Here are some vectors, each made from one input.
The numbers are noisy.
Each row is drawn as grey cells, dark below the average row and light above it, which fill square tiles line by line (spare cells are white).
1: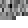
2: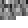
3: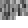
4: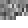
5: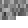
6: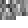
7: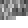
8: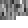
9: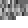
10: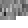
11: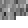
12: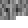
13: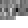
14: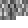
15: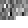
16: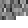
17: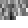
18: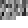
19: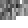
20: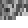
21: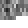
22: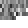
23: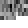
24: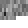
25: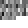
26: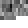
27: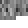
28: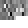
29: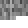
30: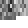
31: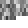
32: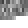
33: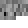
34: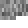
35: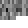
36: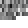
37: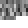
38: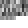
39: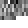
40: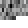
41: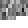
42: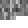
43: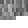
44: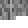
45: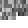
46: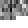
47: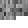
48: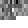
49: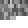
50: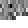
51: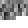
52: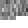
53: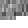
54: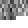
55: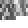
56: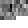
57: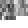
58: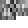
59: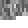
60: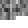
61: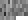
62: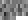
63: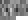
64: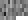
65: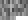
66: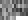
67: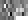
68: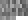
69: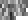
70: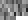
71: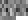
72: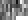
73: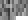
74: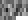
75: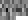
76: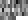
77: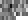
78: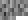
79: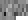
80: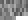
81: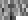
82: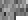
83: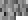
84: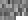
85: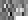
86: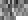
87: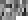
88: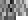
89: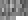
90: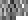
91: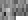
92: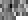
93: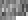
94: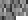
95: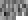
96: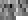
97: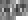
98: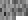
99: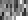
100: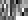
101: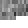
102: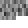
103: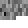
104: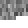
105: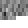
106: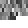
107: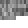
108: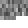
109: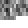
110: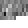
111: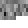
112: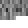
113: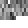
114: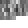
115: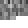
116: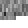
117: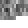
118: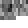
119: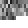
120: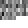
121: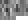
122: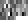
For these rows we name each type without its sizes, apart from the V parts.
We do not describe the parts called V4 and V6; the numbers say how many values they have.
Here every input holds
either a value of V4 and a value of V6, or a list of points on a line.
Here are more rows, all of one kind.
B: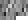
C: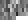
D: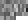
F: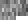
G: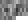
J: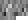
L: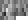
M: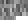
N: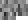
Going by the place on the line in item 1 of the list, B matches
J and L.
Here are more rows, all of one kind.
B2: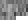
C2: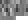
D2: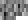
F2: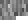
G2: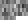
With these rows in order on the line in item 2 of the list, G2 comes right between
B2 and D2.
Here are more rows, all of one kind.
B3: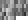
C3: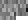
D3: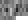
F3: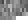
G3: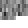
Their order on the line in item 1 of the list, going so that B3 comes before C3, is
G3, B3, C3, F3, D3.
